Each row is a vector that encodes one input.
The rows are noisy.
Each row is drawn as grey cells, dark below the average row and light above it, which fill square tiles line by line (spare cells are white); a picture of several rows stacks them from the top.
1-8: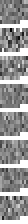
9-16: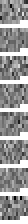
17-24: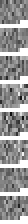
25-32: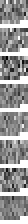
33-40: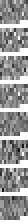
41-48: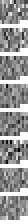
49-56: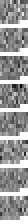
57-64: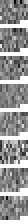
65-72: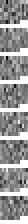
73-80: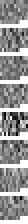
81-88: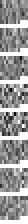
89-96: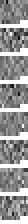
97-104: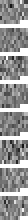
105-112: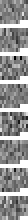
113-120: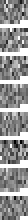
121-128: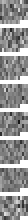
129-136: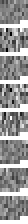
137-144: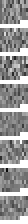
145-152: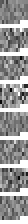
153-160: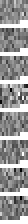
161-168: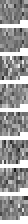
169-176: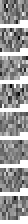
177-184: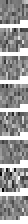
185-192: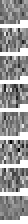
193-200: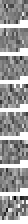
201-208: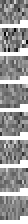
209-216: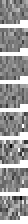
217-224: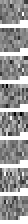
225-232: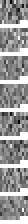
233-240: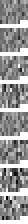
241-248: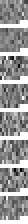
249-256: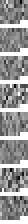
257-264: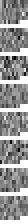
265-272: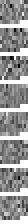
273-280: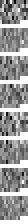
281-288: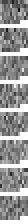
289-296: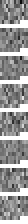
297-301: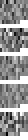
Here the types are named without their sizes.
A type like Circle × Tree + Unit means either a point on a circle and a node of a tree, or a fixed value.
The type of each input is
Bool × (Circle + Label) + Tree + Unit.
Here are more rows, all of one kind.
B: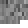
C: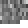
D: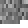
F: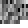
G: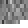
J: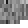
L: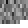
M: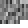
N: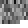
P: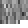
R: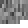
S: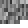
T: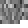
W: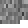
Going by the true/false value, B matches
G, L, N and R.
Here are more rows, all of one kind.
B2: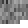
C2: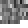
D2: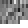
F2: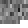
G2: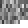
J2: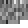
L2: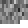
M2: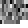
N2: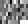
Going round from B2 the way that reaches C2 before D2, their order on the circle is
B2, C2, G2, N2, F2, D2, L2, J2, M2.
